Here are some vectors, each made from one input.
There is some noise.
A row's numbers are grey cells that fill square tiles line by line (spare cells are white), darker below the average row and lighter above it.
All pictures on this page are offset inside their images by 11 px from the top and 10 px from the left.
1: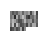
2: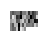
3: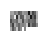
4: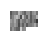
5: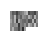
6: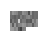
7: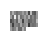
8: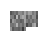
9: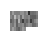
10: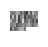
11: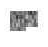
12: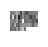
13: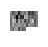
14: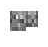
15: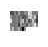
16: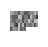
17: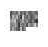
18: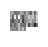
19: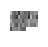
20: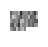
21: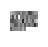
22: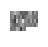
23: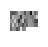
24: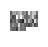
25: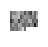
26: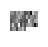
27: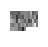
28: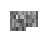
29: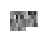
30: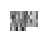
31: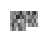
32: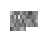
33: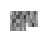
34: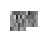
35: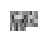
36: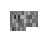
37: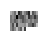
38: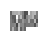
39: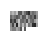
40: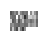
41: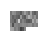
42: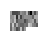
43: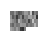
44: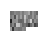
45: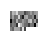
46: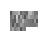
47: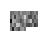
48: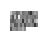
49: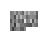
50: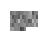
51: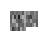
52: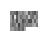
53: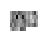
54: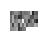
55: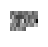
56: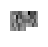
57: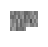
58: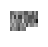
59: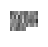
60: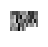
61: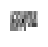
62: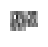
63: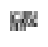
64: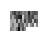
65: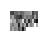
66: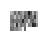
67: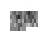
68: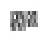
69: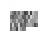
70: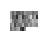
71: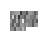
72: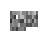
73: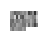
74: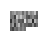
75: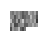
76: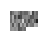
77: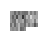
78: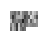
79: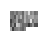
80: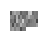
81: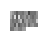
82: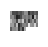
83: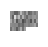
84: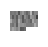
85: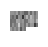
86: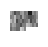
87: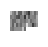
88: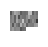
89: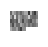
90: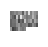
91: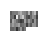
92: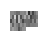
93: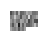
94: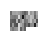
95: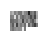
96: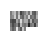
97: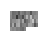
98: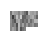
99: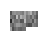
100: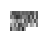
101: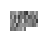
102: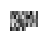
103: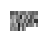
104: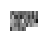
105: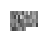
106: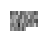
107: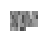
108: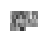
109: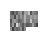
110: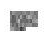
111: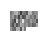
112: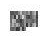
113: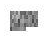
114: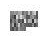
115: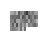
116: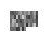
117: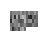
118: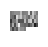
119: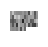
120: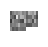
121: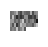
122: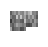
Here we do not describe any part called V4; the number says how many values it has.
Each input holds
a value of V4, together with a list of up to two points on a 5-point line.
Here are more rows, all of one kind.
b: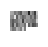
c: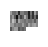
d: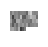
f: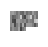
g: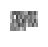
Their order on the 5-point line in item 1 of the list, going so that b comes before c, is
g, b, f, d, c.
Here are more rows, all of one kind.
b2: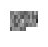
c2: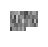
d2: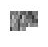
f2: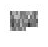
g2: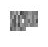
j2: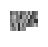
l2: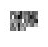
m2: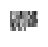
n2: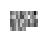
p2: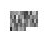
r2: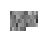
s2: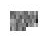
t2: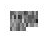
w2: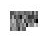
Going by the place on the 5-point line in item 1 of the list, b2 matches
r2, s2 and w2.
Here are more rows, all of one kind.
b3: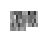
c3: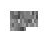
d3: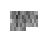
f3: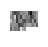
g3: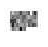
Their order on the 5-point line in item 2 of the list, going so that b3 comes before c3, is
g3, b3, d3, f3, c3.
